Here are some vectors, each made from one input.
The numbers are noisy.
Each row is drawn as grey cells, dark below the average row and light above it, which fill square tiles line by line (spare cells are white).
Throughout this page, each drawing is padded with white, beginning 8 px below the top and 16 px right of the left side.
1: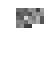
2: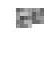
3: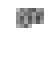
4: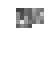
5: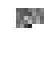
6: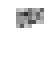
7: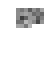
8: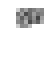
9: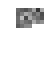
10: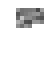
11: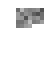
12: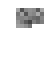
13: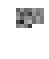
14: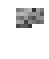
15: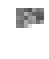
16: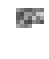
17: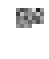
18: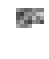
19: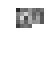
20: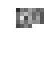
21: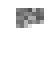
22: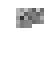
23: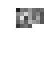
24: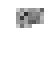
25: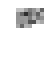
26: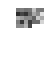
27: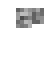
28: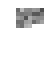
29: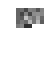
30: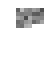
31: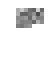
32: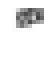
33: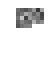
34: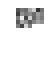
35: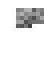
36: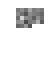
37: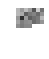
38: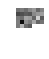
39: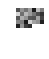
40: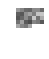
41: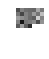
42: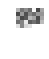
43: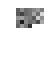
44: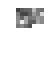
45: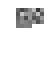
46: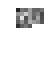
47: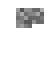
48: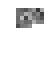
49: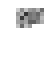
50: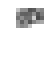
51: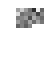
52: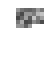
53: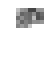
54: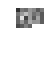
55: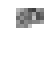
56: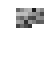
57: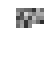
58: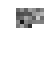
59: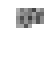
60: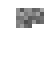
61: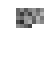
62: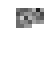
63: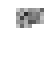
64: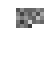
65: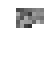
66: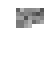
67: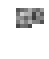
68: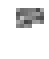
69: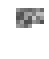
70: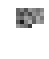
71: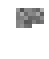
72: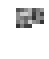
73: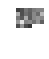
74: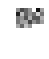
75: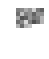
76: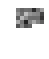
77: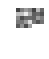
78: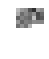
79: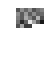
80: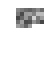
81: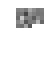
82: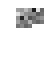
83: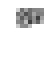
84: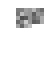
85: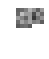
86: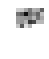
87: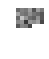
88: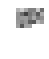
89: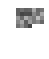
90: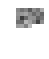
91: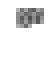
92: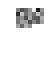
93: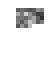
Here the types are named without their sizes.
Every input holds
either four true/false values, or a list of points on a line.
